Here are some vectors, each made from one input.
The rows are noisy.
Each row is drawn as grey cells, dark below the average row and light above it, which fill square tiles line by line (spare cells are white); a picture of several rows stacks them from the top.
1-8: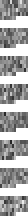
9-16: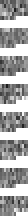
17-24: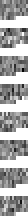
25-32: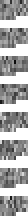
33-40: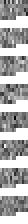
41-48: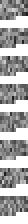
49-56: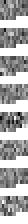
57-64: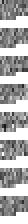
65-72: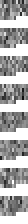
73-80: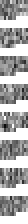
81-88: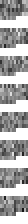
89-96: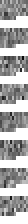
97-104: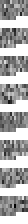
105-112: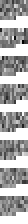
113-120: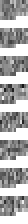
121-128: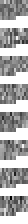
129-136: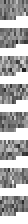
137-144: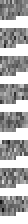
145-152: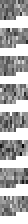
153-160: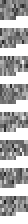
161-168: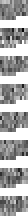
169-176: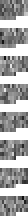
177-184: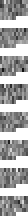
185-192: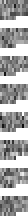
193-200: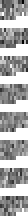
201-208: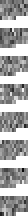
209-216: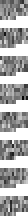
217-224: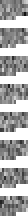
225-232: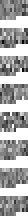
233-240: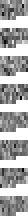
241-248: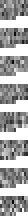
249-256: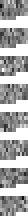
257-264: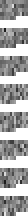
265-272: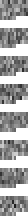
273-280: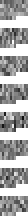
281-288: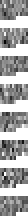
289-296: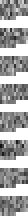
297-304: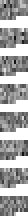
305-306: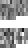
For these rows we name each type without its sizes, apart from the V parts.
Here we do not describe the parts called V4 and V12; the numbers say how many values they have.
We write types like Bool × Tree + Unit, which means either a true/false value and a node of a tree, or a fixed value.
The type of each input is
(Bool × Bool × Bool + V4) × V12 + Tree × Tree.
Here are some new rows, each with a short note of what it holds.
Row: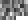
three true/false values and a value of V12
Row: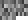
a value of V4 and a value of V12
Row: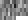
three true/false values and a value of V12
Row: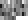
a node of each of two trees
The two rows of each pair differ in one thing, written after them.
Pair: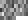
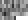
the value of V12
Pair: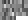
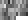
the value of V12
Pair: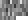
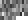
one of the three true/false values
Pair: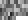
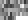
the value of V12
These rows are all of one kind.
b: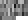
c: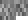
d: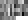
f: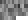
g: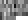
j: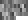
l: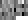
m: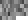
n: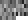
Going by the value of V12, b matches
d and g.
